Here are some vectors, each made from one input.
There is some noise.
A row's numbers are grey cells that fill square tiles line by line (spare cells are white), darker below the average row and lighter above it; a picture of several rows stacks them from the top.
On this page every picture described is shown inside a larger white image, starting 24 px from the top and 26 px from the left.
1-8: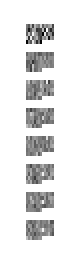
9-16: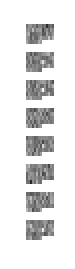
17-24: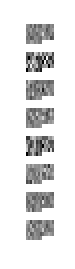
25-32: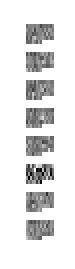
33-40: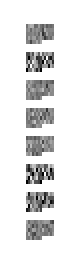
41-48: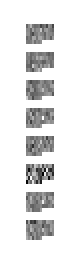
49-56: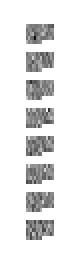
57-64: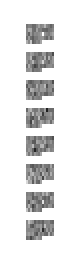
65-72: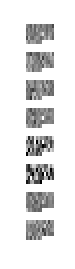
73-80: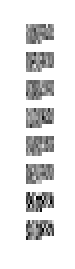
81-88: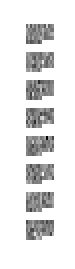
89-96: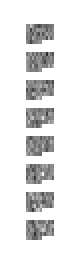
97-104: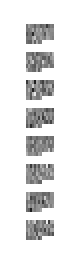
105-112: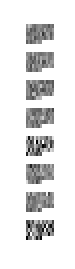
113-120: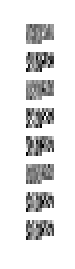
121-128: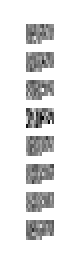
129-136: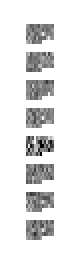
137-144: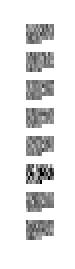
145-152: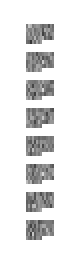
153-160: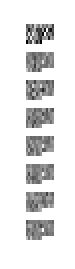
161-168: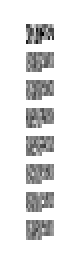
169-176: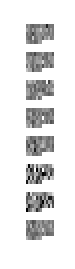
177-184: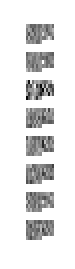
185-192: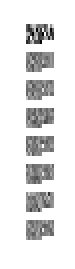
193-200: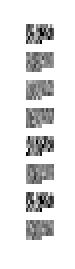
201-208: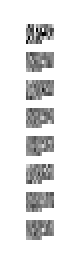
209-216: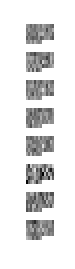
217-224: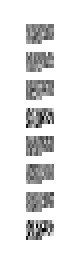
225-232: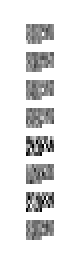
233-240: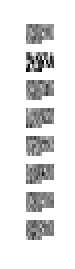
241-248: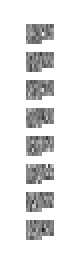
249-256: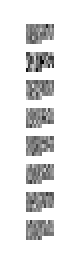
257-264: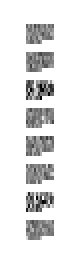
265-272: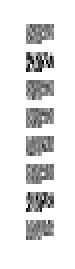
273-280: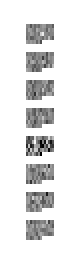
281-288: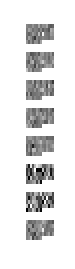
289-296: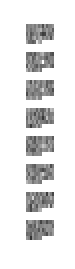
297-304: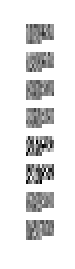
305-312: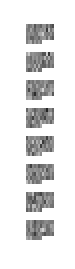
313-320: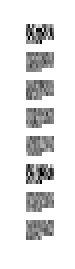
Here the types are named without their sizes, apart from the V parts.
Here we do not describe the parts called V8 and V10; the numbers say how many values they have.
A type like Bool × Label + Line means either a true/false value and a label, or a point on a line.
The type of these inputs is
Bool × Circle × (Line + V10) + V8.
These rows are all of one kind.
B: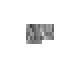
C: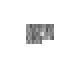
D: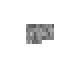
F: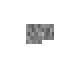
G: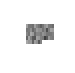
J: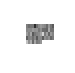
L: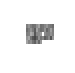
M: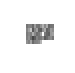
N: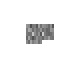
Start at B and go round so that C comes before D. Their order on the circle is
B, C, D, J, L, M, G, N, F.
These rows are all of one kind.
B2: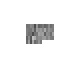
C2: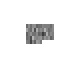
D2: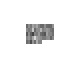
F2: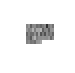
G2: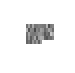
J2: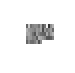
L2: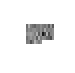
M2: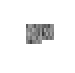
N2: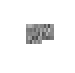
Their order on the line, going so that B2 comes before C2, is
F2, D2, B2, C2, M2, L2, N2, J2, G2.
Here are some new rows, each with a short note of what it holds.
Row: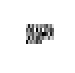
a value of V8
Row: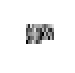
a value of V8
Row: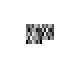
a value of V8
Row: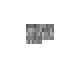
a point on a circle, a true/false value and a value of V10
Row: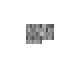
a point on a circle, a true/false value and a value of V10
